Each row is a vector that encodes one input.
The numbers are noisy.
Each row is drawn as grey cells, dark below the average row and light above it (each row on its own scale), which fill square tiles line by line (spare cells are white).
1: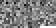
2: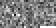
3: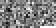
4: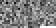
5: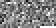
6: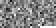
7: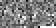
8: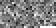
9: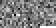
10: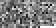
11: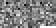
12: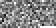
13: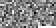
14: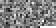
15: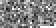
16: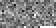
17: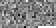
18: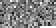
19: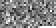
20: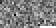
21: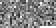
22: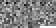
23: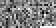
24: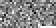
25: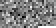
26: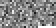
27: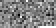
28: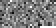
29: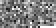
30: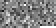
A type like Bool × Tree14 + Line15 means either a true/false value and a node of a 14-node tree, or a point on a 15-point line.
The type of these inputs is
Tree7.
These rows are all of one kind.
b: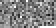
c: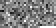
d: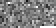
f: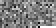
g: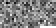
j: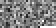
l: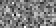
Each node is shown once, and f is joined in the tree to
j.
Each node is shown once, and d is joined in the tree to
c, j and l.
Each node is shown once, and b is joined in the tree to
c.
